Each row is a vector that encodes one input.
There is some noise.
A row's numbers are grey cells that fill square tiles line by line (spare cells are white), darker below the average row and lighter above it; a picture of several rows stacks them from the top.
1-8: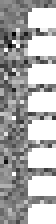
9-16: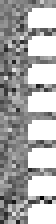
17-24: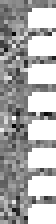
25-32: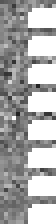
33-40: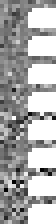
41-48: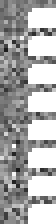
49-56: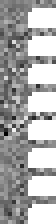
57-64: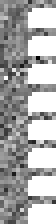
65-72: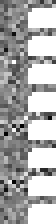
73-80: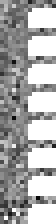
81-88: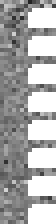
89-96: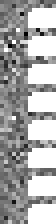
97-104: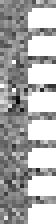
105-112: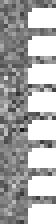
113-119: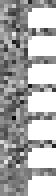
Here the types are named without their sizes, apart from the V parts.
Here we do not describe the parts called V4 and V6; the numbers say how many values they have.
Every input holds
either a fixed value, or a label, a true/false value, a value of V4 and a value of V6.
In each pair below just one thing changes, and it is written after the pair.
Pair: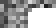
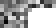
the true/false value
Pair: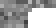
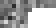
the label
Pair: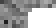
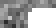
the value of V4
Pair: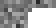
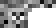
the value of V6
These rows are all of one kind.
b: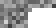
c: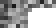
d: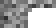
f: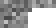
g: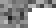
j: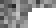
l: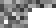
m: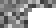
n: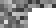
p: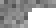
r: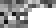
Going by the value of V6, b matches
c, f and p.
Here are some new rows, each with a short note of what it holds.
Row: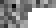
a label, a true/false value, a value of V4 and a value of V6
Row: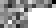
a fixed value
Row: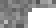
a label, a true/false value, a value of V4 and a value of V6
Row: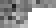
a label, a true/false value, a value of V4 and a value of V6
